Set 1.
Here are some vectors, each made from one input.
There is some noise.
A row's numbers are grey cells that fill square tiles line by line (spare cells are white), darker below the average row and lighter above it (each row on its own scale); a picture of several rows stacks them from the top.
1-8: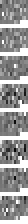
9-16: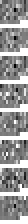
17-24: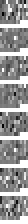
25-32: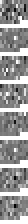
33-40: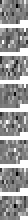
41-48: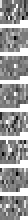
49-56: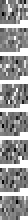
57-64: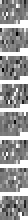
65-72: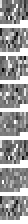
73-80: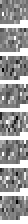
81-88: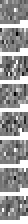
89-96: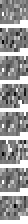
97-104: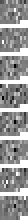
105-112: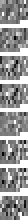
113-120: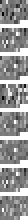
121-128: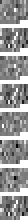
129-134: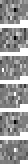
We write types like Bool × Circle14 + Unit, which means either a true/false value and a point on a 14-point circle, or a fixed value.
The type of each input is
Bool × Bool × Bool × Bool.
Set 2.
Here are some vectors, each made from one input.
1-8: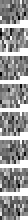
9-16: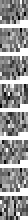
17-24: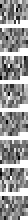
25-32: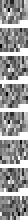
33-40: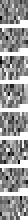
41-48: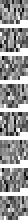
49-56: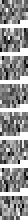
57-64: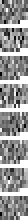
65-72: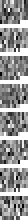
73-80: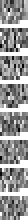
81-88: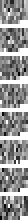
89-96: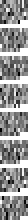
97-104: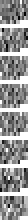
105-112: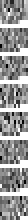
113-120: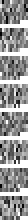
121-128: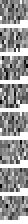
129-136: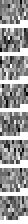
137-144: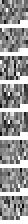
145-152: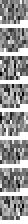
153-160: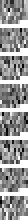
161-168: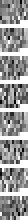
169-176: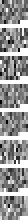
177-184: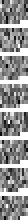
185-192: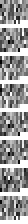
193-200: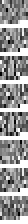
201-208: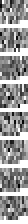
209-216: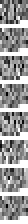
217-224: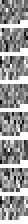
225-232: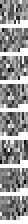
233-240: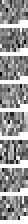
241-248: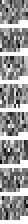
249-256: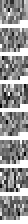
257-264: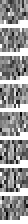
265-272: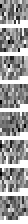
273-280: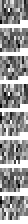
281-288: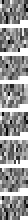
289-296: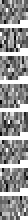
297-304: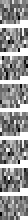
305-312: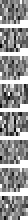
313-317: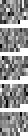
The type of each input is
Bool × Bool × Bool × Bool.
